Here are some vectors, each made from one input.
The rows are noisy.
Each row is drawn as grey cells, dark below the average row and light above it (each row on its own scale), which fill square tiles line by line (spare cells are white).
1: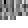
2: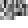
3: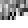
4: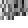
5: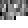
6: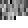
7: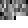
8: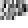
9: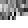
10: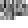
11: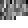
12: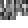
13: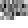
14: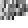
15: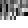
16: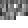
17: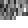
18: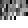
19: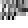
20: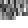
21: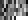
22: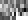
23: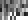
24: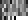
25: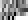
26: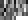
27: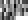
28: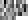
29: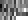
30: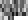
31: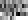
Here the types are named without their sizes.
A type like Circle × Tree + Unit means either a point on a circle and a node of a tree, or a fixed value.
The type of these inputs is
Bool × Bool × Bool.
